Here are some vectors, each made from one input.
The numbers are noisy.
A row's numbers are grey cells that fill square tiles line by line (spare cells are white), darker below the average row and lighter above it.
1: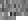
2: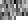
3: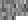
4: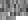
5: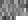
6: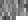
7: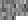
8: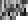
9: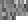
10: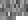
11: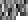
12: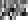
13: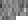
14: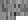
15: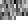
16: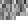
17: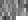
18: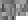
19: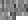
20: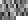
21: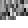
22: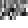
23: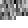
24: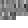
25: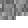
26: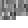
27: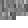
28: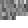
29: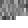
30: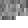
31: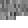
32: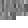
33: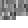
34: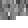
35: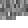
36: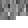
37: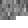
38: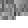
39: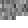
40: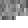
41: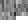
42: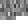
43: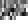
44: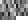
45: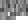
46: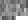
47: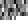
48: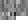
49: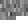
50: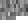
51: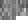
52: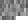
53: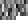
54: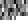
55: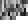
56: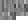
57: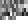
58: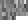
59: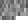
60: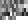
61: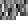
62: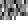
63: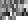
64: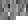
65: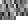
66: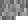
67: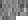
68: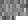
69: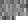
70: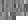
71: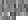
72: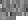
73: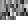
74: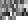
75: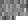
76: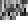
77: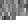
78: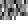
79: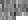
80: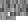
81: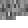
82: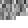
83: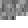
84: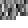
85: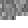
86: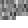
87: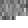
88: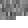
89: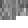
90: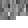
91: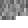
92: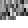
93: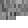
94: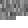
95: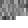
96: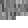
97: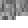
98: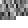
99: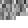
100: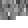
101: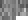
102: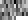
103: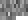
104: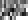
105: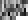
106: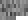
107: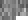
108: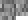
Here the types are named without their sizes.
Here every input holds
either three true/false values, or a list of points on a line.
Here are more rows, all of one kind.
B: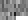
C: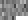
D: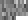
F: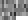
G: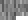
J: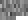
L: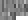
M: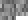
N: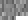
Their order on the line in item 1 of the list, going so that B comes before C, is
J, B, G, L, F, D, C, N, M.
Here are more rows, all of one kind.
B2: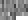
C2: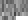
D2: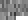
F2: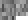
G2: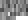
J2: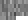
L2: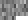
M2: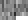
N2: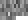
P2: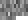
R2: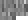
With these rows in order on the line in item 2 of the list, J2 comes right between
L2 and N2.
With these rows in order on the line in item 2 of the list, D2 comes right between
B2 and P2.
